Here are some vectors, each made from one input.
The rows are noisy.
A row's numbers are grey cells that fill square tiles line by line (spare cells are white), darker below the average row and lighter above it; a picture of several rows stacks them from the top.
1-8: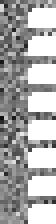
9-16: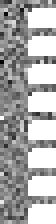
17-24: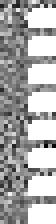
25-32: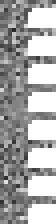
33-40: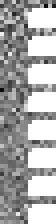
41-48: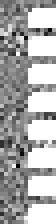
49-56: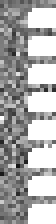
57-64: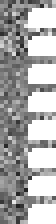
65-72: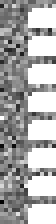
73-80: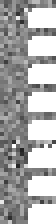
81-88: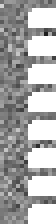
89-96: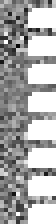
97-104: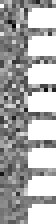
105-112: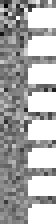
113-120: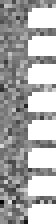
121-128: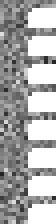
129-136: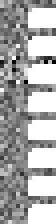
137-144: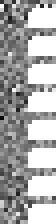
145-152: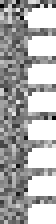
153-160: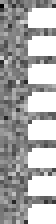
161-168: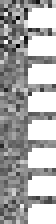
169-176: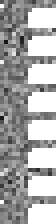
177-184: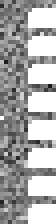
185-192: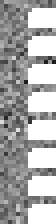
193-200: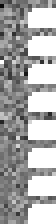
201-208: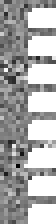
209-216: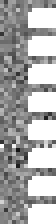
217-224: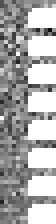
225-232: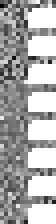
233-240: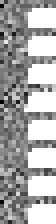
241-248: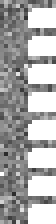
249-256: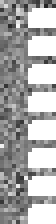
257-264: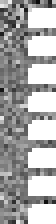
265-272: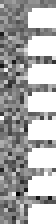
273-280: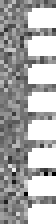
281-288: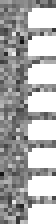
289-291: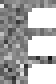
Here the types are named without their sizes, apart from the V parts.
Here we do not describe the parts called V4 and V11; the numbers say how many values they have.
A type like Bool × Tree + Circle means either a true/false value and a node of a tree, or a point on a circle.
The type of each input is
Bool × Tree + (Circle + V4) × V11.
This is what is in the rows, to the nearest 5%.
About 25% of them hold a node of a tree and a true/false value. The rest hold a value of V11, together with either a point on a circle, or a value of V4.
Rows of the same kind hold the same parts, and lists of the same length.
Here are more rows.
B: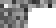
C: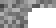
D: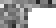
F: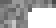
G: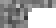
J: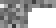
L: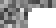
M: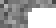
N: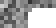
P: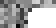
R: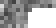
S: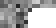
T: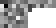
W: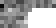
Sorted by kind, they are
B, F, M
C, P, S, W
D, G, J, L, N, R, T

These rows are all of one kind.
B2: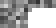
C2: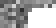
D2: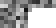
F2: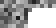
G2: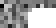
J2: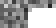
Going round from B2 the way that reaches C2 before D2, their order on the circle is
B2, G2, C2, J2, D2, F2.
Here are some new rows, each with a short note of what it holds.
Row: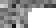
a value of V4 and a value of V11
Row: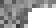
a node of a tree and a true/false value
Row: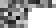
a node of a tree and a true/false value
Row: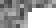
a node of a tree and a true/false value
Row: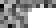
a point on a circle and a value of V11
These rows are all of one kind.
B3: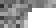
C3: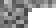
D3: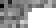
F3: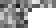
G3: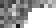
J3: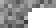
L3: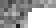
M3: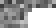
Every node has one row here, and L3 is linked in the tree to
F3, G3 and J3.
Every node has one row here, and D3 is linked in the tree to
C3.
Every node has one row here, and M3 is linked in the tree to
J3.
